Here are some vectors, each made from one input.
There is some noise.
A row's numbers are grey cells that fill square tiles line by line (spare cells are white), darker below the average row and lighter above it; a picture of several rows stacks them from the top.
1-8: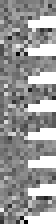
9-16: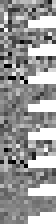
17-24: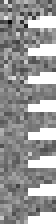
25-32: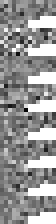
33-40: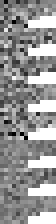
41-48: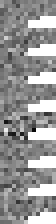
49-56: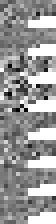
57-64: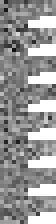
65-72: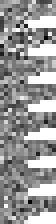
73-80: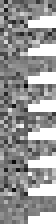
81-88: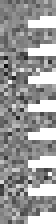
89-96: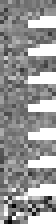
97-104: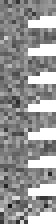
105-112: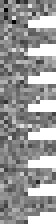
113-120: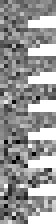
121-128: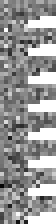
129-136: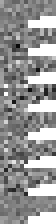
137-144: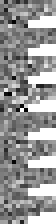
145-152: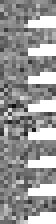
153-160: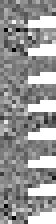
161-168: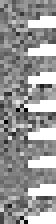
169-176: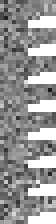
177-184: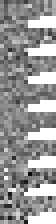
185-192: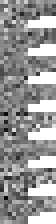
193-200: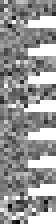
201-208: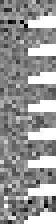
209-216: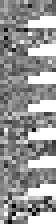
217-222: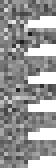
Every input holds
either one of 7 labels and a point on a 15-point line, or a point on a 5-point line.
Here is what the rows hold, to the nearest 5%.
About 85% of them hold one of 7 labels and a point on a 15-point line. The rest hold a point on a 5-point line.
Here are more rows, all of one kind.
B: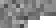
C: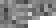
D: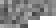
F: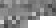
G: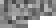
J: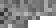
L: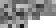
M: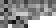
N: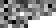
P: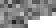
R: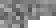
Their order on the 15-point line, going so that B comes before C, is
G, B, F, C, N, L, P, R, J, D, M.
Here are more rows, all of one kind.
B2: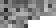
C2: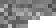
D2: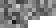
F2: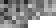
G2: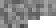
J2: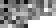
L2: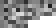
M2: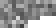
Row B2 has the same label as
G2 and M2.
